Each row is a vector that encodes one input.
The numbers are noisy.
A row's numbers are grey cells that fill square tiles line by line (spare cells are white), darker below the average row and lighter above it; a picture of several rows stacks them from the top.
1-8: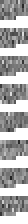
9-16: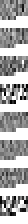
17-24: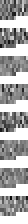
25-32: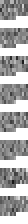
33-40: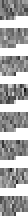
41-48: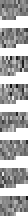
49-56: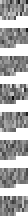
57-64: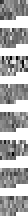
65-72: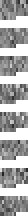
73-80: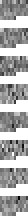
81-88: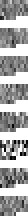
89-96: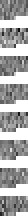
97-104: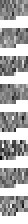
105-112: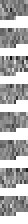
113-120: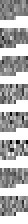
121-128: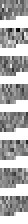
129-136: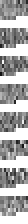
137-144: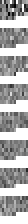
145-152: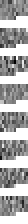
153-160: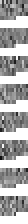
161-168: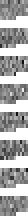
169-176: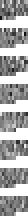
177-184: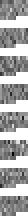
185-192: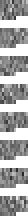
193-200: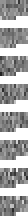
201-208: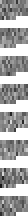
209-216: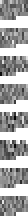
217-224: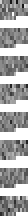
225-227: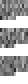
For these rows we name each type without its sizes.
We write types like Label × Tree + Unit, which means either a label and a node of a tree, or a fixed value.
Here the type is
Bool × Circle + Unit.
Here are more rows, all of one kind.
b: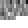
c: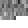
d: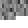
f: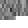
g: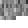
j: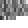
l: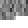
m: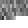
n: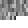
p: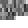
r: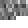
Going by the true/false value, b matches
g and m.
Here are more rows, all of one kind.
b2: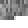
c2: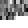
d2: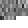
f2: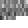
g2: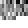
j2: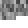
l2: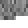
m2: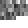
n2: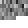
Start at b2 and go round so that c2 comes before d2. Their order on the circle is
b2, c2, n2, f2, d2, m2, g2, j2, l2.
